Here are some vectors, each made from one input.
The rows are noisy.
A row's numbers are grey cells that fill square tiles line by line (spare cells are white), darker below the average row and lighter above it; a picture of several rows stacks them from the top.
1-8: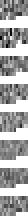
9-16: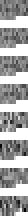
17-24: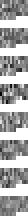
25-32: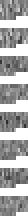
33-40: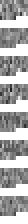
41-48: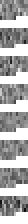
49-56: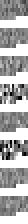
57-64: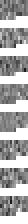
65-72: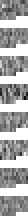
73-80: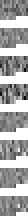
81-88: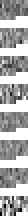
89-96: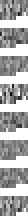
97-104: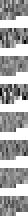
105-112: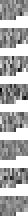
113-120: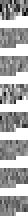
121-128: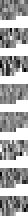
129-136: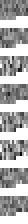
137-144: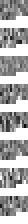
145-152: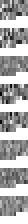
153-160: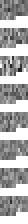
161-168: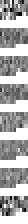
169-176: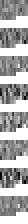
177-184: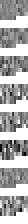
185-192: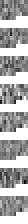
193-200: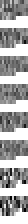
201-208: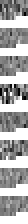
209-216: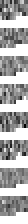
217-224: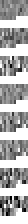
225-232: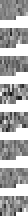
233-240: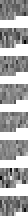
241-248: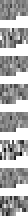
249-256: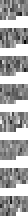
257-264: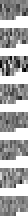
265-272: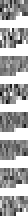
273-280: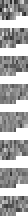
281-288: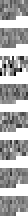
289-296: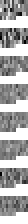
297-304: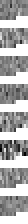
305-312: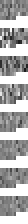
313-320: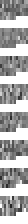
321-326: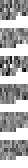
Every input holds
either two labels (each one of 7), or three true/false values.
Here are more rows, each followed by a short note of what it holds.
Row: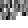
three true/false values
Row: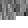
two labels (each one of 7)
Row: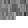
two labels (each one of 7)
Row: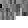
two labels (each one of 7)
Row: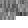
two labels (each one of 7)
